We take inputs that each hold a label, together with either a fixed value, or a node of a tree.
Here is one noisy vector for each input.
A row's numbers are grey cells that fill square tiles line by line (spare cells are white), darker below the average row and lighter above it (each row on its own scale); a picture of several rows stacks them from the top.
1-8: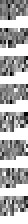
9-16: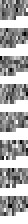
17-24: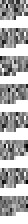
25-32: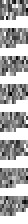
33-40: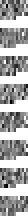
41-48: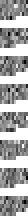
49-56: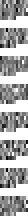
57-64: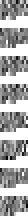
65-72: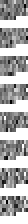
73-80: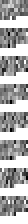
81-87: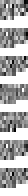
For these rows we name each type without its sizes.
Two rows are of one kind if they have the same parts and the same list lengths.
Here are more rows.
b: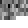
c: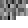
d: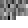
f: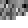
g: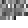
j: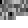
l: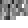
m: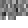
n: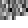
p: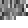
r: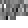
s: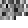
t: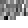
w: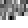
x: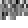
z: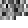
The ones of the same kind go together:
b, c, d, f, j, l, n, r, t, w
g, m, p, s, x, z

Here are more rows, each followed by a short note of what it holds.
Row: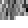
a label and a node of a tree
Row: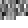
a label
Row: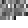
a label
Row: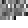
a label
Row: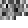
a label
